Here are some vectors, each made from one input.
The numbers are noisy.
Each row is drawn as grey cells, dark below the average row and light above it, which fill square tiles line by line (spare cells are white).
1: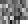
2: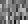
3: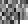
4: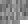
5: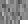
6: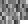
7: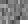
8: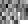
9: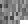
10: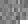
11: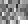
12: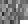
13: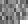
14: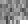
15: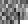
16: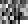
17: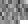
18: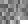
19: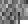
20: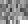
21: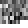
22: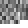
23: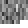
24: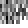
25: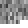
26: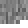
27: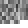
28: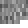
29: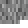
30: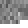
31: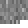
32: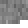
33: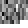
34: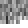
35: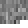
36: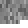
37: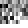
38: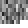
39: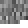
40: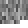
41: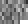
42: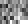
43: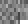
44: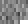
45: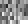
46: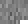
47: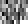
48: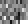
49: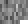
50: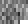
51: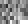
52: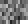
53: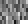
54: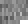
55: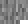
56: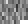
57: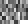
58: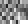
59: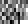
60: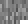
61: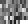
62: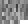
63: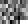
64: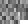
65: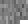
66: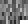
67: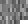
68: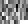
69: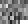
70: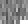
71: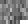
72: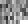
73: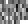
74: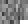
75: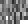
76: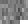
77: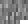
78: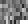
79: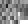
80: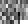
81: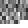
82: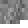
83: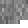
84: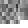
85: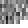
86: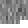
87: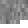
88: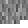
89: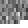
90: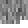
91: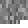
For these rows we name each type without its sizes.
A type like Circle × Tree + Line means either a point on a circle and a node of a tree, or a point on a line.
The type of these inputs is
Bool × Tree × (Tree + Unit).
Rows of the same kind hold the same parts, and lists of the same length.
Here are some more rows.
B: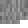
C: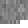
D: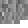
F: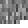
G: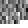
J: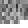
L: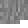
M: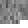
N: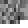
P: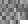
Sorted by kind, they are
B, D, L, M, N, P
C, F, G, J

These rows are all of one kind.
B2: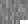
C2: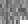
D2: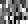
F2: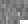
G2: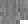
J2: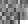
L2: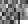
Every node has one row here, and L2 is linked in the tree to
F2.
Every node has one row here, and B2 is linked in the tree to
D2 and J2.
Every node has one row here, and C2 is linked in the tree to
G2.
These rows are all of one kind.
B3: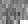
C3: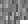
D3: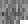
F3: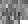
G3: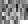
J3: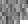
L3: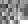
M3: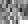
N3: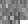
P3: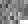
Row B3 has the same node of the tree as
C3, M3 and N3.
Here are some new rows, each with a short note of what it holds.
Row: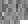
a node of each of two trees and a true/false value
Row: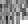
a node of a tree and a true/false value
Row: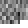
a node of each of two trees and a true/false value
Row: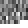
a node of a tree and a true/false value
